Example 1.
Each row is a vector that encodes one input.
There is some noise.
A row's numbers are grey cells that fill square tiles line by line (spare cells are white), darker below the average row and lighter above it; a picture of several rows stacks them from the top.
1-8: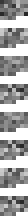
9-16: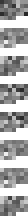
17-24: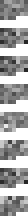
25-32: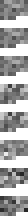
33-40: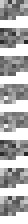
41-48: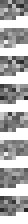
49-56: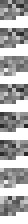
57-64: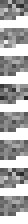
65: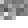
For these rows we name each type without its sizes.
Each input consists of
a label.
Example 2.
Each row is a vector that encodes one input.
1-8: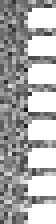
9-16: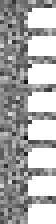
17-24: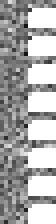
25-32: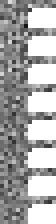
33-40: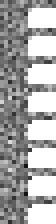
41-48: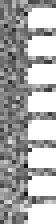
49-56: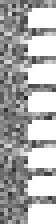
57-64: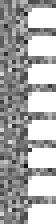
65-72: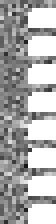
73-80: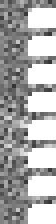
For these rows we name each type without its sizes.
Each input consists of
a point on a line.
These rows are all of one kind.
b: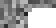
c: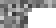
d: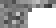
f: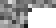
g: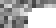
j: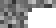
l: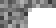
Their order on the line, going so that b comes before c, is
f, b, l, d, j, c, g.
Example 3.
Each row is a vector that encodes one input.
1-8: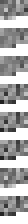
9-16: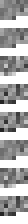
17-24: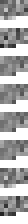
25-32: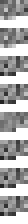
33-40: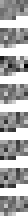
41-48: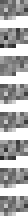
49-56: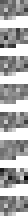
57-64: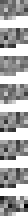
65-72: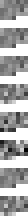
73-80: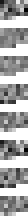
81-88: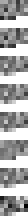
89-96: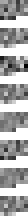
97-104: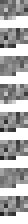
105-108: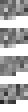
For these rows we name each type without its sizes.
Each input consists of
a point on a line.
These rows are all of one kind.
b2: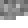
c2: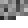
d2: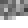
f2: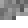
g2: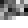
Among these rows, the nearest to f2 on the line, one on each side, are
b2 and c2.
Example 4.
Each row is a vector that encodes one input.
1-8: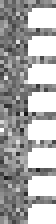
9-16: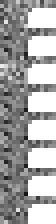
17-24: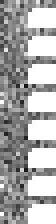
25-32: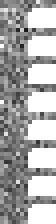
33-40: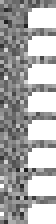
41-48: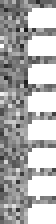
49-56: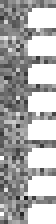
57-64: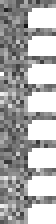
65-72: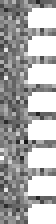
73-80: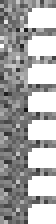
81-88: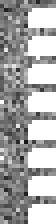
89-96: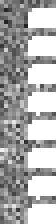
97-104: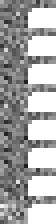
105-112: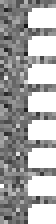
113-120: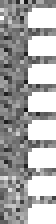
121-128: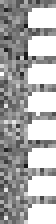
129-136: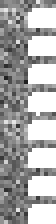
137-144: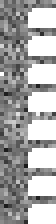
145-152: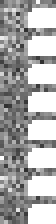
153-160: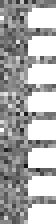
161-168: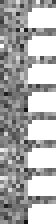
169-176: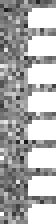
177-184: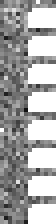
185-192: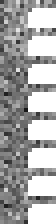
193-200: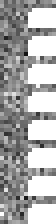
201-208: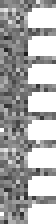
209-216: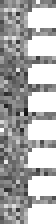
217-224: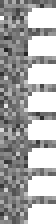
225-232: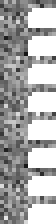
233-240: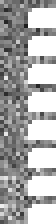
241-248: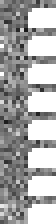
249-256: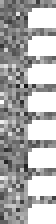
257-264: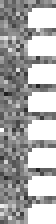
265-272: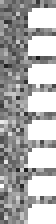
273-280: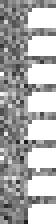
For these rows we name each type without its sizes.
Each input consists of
a point on a circle.
